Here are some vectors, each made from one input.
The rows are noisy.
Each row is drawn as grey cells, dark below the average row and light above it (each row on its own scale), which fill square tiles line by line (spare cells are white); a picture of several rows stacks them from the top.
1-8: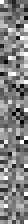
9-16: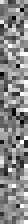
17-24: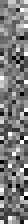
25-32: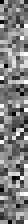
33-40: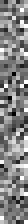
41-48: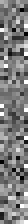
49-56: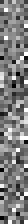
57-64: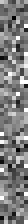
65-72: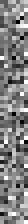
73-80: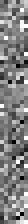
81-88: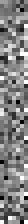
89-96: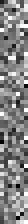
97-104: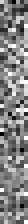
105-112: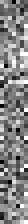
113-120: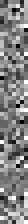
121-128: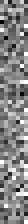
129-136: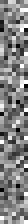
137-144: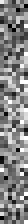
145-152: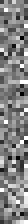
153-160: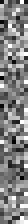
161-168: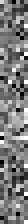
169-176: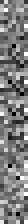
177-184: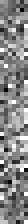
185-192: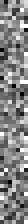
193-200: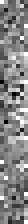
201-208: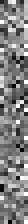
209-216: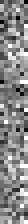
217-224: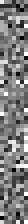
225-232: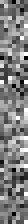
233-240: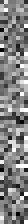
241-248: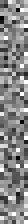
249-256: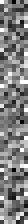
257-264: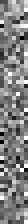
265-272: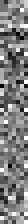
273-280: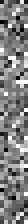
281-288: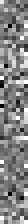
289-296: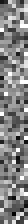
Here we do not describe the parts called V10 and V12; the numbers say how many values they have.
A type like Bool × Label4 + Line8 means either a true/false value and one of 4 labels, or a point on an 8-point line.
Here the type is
Bool × (Circle15 + V10) + V12.
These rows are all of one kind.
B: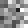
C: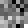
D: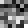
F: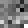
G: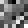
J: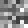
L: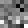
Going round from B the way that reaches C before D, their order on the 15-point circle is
B, G, J, C, F, L, D.
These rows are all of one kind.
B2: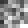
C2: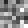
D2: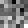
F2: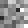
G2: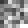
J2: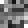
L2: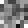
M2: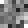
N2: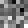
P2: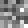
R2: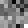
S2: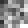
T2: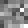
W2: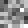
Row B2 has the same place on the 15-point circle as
D2, G2, N2 and S2.
